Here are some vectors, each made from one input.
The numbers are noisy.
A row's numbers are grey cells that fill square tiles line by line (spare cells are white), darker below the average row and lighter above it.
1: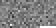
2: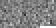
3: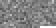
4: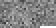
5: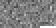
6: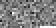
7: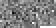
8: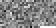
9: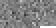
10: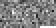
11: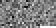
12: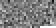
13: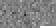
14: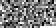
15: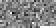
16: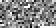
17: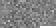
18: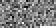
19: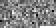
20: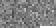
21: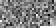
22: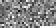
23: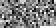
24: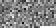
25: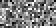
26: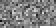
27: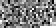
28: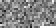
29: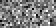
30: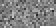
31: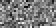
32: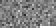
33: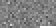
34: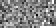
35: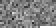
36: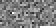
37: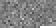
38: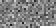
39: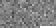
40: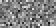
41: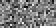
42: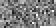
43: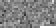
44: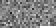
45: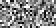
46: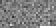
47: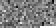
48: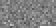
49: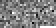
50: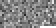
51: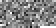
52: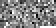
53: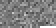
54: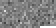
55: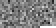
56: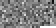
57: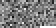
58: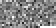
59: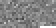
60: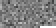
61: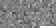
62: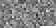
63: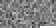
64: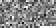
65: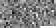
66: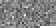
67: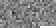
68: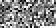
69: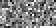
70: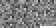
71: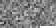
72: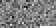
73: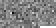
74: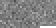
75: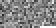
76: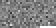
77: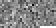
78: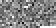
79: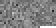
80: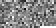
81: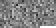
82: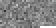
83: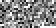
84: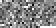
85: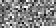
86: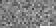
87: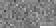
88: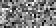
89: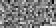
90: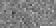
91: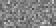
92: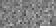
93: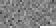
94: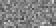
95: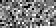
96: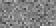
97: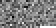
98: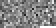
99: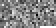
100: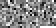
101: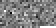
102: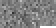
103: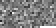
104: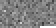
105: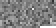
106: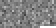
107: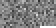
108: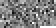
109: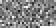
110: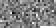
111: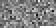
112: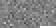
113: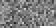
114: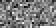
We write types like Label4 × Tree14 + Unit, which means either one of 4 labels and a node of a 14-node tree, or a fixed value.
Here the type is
(Circle13 + Unit) × Line9 × Line9 + Unit.
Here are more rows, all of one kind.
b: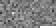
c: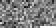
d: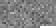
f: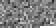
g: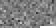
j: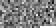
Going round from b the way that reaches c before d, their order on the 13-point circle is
b, j, c, f, d, g.
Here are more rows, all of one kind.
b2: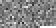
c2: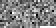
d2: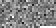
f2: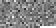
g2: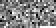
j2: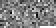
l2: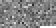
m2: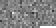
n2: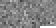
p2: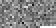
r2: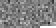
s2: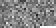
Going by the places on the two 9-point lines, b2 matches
c2, l2 and p2.
